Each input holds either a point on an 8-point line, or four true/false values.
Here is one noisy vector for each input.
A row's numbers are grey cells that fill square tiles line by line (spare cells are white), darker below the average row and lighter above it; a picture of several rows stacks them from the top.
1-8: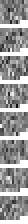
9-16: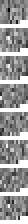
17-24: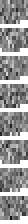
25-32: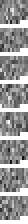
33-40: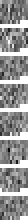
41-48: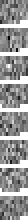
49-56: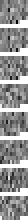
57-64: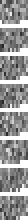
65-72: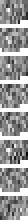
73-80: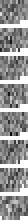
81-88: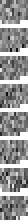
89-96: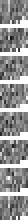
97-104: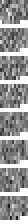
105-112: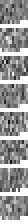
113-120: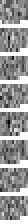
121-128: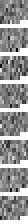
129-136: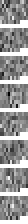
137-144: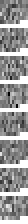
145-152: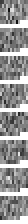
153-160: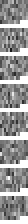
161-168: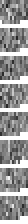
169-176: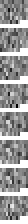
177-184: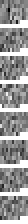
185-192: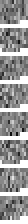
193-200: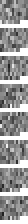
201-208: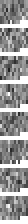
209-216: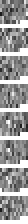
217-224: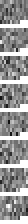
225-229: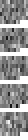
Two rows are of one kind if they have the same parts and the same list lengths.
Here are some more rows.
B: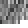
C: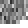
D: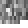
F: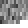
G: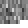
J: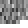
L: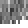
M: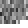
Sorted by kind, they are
B, C, F, G, J, L, M
D

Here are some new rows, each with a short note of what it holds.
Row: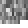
a point on an 8-point line
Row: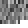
four true/false values
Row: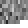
four true/false values
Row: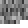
four true/false values
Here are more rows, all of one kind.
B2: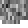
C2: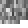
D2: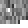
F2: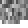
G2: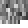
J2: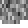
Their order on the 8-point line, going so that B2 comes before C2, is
J2, B2, F2, G2, C2, D2.
